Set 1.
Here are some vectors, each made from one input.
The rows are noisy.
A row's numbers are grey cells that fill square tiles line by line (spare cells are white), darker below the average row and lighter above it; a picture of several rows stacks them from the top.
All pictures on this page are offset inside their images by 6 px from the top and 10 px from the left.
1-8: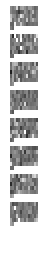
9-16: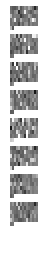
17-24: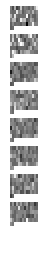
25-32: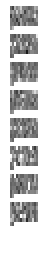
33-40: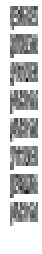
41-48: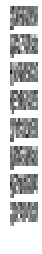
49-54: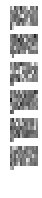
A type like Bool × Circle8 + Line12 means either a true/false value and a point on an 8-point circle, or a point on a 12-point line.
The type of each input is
Label10.
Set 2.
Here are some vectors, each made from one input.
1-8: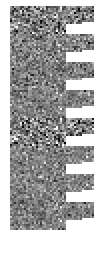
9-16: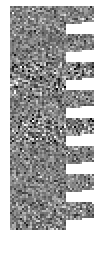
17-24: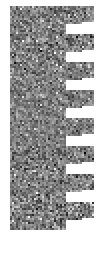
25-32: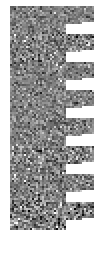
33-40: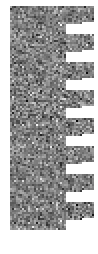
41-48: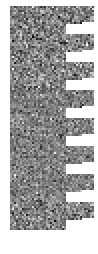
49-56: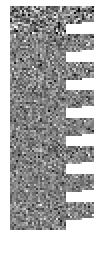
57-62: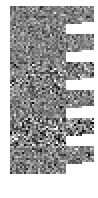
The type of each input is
Circle9 + Unit.
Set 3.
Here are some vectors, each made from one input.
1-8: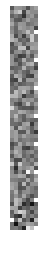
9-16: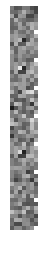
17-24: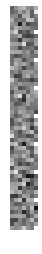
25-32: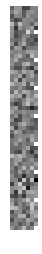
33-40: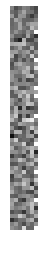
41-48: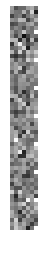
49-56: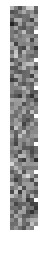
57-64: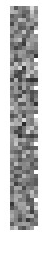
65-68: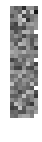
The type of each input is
Circle11.
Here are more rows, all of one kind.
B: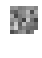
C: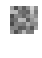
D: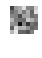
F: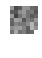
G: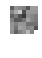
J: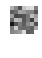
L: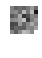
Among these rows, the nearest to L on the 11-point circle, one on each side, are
C and J.
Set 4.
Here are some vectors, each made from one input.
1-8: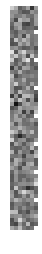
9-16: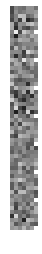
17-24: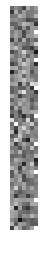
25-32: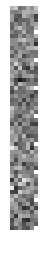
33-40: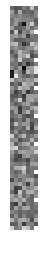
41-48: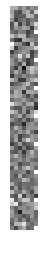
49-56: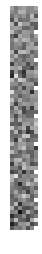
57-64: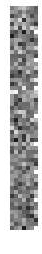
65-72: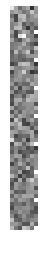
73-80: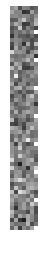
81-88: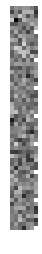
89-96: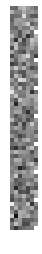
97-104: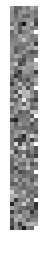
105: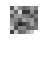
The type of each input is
Label10.
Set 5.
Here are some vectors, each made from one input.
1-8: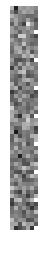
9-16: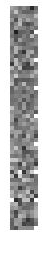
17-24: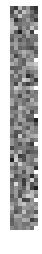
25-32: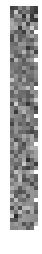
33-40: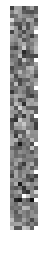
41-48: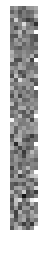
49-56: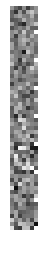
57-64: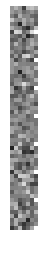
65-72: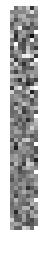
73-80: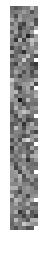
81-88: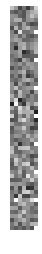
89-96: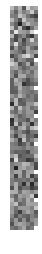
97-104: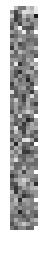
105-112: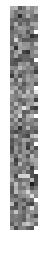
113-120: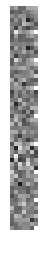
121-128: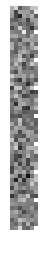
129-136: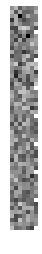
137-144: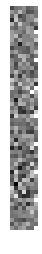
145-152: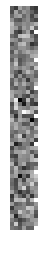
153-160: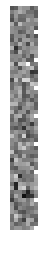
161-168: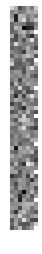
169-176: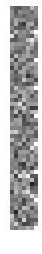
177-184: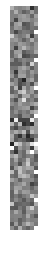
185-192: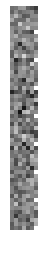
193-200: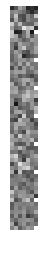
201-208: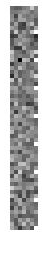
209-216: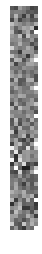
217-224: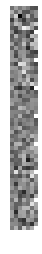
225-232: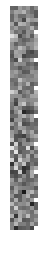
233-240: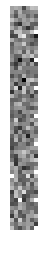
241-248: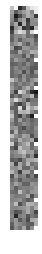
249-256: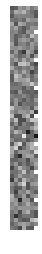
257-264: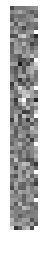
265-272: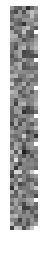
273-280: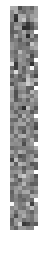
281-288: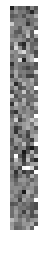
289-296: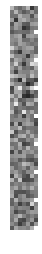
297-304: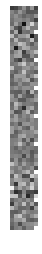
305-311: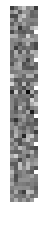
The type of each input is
Label10.
